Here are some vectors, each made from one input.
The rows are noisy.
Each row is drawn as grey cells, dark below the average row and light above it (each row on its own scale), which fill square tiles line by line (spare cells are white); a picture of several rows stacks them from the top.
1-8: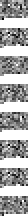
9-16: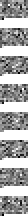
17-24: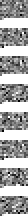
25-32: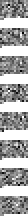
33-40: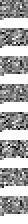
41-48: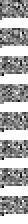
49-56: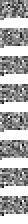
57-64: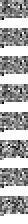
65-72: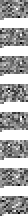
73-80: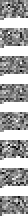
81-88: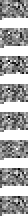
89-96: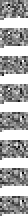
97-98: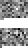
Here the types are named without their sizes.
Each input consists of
a point on a line.
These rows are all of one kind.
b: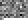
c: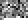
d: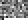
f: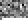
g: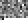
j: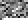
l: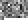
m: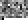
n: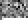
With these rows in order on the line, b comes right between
f and j.
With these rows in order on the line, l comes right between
j and m.
